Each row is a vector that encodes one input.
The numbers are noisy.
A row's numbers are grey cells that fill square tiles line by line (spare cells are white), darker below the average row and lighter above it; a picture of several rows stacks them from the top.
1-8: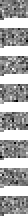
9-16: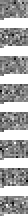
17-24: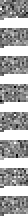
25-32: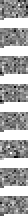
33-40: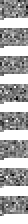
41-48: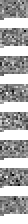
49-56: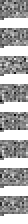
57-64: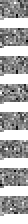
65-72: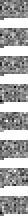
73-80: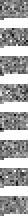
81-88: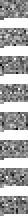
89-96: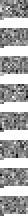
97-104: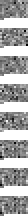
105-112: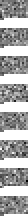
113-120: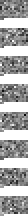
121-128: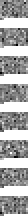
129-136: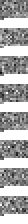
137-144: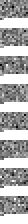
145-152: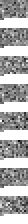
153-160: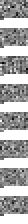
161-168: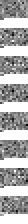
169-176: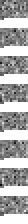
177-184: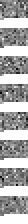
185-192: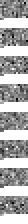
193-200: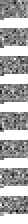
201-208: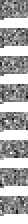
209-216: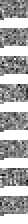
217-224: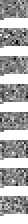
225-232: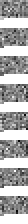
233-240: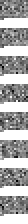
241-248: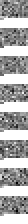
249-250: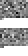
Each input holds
a point on a 12-point line, together with either a point on a 15-point circle, or a fixed value.
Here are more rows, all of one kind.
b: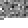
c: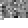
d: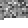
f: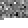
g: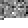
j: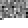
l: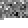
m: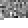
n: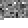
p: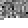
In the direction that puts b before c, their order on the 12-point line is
l, f, b, p, c, j, m, d, n, g.
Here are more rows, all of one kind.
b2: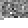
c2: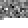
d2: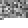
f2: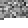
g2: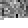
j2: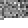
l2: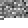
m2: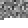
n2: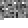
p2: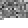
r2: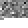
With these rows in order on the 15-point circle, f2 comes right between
l2 and m2.
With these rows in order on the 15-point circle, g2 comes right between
d2 and r2.
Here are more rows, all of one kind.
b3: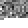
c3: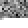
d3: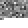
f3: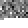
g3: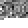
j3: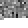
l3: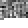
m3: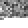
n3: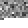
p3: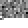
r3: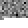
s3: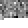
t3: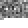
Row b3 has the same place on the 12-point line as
d3, g3, m3 and n3.
